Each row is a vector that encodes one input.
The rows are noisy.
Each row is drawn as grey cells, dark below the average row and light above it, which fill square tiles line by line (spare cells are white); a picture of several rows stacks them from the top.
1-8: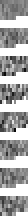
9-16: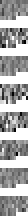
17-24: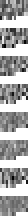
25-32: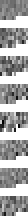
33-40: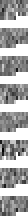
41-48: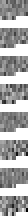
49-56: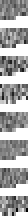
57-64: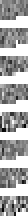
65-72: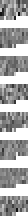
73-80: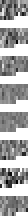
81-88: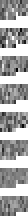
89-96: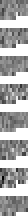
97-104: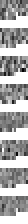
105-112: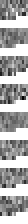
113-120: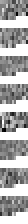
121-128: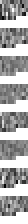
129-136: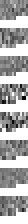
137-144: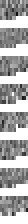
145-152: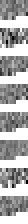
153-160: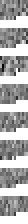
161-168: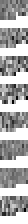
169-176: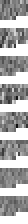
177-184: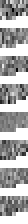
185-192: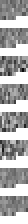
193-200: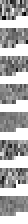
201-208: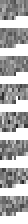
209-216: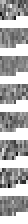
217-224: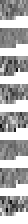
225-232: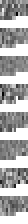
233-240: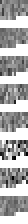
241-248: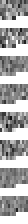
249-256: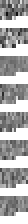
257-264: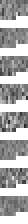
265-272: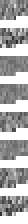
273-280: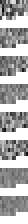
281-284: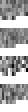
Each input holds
either four true/false values, or a list of up to two points on a 13-point line.
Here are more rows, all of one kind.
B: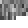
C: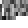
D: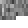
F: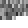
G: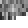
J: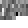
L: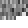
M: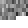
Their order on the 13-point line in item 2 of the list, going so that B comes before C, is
G, J, L, M, D, B, F, C.
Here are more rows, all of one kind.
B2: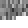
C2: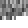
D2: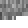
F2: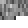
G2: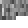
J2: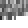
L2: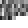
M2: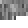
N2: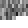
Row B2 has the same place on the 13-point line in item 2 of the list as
L2 and N2.
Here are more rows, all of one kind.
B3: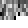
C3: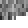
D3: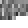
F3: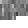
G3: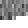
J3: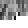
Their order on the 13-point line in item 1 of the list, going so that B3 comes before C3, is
B3, G3, D3, C3, F3, J3.
